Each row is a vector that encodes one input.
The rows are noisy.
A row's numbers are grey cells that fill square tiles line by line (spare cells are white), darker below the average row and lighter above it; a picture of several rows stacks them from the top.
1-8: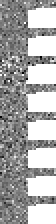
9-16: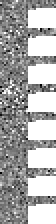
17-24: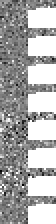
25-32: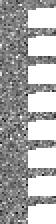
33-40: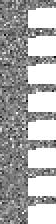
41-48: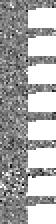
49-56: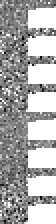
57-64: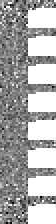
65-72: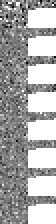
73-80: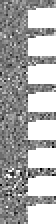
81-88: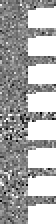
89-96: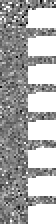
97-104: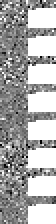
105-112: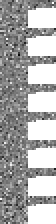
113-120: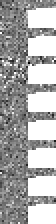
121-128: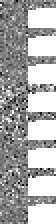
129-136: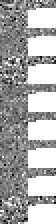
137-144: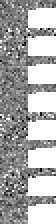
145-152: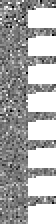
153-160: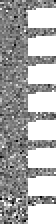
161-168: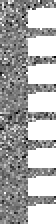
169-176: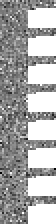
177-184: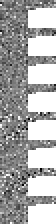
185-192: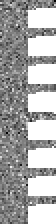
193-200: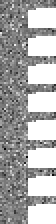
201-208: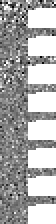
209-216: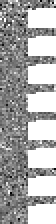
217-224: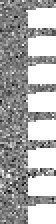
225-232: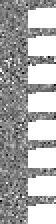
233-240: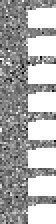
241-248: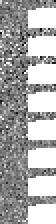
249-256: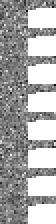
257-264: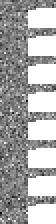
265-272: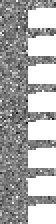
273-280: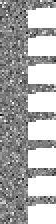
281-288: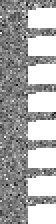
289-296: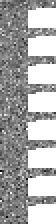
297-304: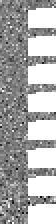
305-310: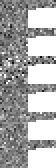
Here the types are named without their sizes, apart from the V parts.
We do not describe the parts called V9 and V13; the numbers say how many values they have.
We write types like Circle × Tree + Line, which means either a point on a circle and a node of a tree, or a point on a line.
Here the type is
((Bool × Bool × Bool × Bool + Unit) × V9 + Line) × V13.
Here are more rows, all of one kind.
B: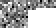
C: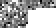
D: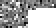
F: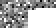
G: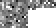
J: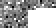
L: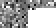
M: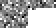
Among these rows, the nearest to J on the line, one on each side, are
D and G.
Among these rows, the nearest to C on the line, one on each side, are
D and M.
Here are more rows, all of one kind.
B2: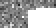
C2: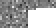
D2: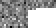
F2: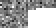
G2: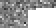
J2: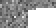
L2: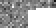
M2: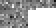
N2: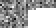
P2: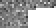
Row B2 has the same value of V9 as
G2 and J2.
